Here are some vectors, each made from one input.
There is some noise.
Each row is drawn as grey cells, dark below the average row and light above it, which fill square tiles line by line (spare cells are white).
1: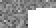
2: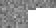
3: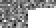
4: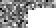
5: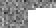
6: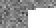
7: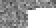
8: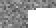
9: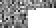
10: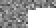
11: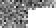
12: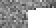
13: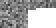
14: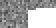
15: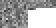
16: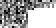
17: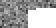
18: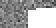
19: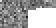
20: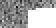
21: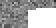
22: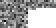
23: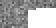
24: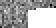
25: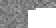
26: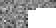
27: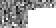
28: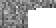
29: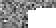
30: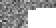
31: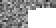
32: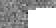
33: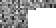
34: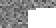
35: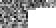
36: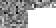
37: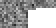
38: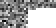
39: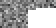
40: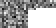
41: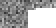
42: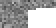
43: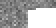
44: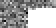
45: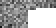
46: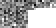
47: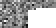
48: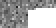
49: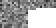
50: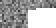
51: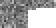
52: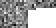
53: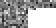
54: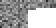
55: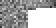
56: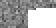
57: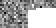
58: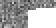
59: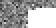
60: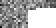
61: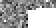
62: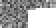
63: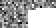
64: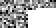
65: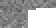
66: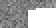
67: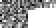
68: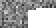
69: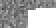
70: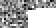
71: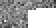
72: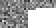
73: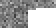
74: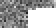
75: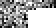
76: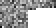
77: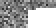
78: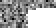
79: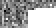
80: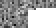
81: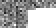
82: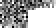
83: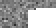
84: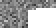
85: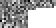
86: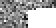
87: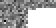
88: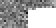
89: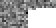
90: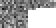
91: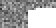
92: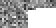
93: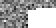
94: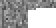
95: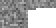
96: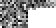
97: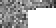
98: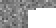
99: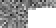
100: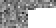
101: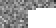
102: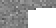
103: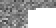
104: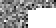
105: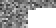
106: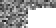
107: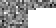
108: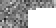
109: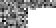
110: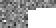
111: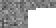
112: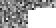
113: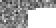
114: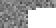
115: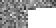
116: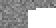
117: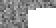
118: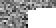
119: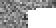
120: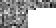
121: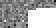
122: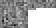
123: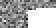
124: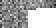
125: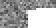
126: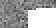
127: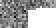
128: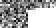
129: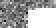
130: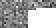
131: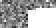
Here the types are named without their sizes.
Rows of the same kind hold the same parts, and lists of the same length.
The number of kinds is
3.
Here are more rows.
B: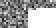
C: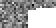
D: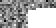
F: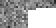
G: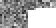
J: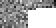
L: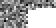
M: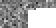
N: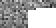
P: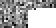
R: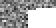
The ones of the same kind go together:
B, C, D, G, L, M, P, R
F, J
N

